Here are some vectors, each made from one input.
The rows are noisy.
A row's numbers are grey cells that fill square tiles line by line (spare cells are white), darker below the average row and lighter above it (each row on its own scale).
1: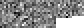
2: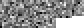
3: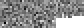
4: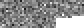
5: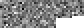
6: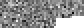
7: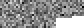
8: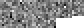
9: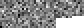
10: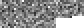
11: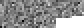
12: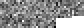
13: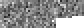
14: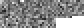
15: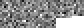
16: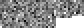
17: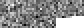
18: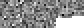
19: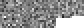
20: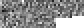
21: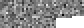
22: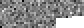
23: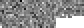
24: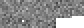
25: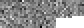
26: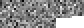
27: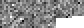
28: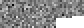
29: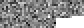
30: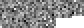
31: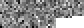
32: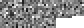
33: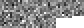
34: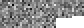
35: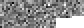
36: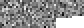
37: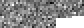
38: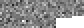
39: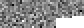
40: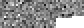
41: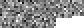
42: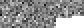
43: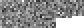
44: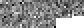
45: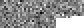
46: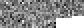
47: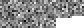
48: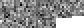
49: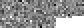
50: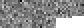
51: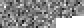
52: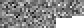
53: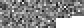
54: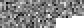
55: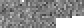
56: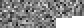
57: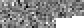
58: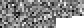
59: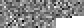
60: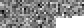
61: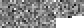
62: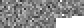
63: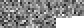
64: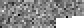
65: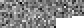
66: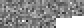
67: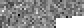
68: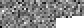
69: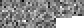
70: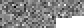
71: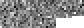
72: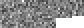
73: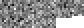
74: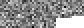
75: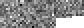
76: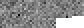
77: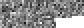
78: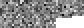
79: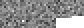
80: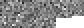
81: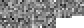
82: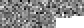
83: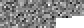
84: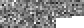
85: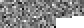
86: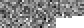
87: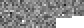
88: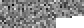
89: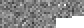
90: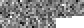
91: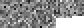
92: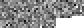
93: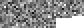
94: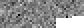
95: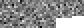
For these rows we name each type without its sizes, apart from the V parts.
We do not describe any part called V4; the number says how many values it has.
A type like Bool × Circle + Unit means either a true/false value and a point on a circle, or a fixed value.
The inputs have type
(Line + Tree) × V4.
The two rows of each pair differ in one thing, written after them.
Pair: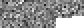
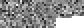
the place on the line
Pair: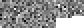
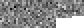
the value of V4
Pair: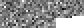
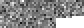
the value of V4
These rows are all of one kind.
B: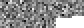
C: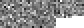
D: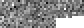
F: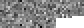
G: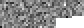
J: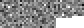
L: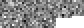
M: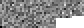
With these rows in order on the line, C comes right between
J and L.
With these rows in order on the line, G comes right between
B and M.
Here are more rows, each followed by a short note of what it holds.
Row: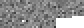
a node of a tree and a value of V4
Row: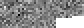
a node of a tree and a value of V4
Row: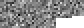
a point on a line and a value of V4
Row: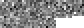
a point on a line and a value of V4
